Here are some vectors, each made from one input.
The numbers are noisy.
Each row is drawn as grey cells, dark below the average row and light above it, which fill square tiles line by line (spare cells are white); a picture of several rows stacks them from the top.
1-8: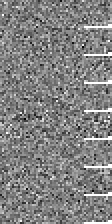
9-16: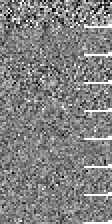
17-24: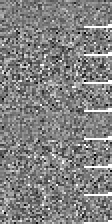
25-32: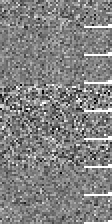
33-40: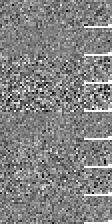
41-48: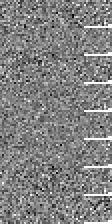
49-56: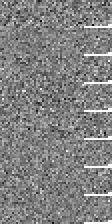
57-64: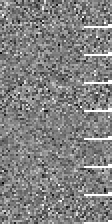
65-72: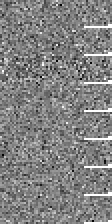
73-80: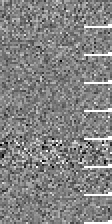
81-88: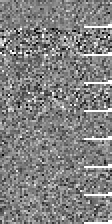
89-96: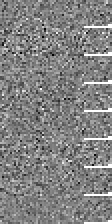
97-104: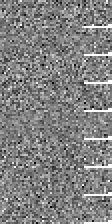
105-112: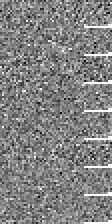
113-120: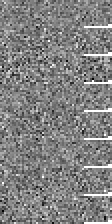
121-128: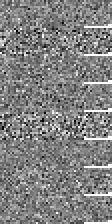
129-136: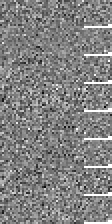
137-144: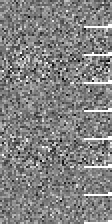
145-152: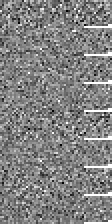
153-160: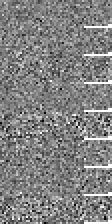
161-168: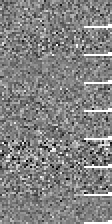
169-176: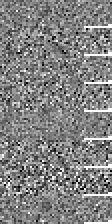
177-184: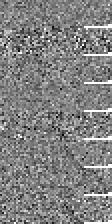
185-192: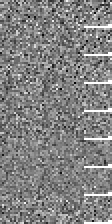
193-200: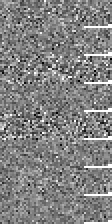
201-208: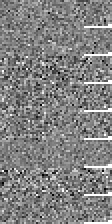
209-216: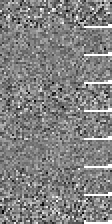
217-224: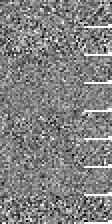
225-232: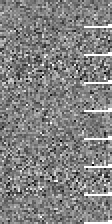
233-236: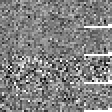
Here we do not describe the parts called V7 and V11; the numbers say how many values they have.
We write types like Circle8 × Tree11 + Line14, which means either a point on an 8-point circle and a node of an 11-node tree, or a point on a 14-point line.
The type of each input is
(Bool × Line9 + V11) × V7.
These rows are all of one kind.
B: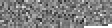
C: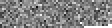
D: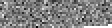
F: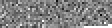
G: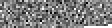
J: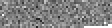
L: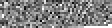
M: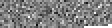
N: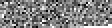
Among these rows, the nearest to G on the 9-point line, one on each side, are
B and L.
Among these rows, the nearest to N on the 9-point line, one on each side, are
D and F.
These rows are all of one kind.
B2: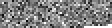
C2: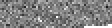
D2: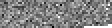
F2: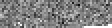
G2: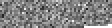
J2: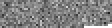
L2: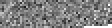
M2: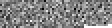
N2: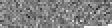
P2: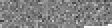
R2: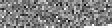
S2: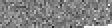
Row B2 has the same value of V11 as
F2 and P2.
